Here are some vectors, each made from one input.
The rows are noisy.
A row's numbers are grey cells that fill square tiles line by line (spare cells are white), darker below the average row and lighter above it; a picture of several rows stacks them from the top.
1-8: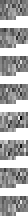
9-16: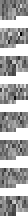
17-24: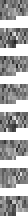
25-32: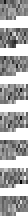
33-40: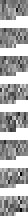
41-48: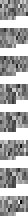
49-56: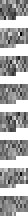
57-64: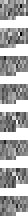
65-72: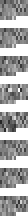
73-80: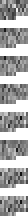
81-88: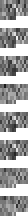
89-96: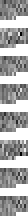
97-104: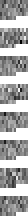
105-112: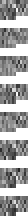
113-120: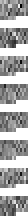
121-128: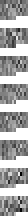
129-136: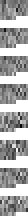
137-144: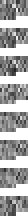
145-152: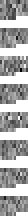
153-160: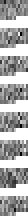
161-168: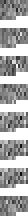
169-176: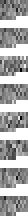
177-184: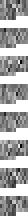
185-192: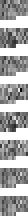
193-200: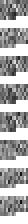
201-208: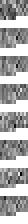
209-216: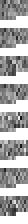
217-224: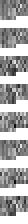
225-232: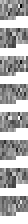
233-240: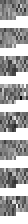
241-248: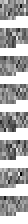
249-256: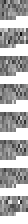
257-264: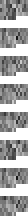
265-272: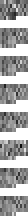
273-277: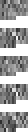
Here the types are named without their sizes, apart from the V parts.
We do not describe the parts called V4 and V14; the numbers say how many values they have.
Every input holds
either a point on a circle, or a true/false value and a value of V4, or a value of V14.
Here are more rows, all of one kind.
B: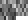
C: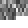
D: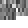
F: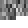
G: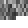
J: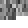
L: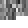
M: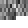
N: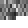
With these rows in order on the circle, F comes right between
J and M.
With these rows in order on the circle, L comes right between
D and J.
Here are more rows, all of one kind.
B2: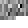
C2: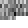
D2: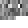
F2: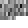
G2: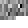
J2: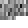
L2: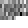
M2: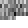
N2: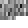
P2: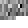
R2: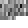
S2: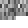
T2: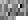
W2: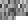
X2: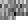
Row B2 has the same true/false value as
D2, G2, P2 and T2.
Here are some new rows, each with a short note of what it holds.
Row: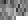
a value of V14
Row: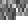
a point on a circle
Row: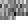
a true/false value and a value of V4
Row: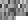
a true/false value and a value of V4
